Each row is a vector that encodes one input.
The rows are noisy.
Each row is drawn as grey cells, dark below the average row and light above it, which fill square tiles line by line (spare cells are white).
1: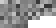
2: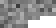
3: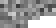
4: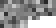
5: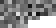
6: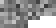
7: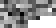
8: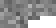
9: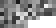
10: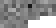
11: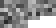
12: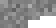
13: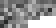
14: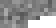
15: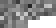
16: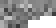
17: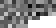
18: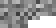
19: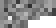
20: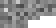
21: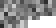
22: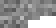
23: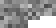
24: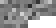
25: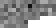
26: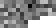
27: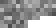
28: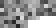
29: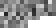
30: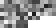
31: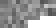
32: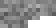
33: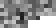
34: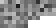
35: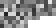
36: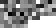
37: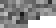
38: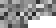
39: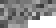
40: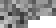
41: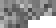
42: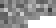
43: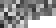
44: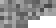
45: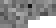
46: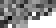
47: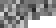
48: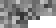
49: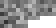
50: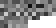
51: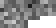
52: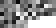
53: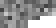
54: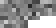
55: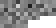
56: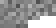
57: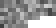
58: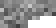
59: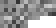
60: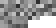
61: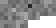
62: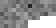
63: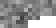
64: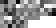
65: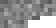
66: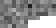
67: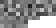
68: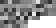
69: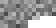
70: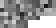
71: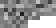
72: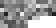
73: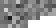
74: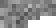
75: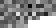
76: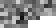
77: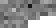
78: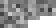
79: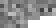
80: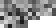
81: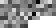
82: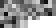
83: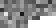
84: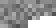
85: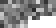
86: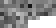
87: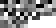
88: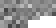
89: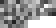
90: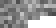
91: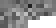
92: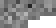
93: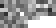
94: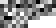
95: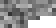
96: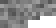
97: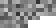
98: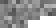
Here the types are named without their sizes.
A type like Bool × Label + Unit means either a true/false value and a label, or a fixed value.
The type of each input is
List(Line).
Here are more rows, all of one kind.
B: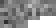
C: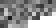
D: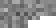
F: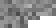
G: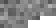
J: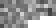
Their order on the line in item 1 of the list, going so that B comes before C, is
B, D, F, C, J, G.
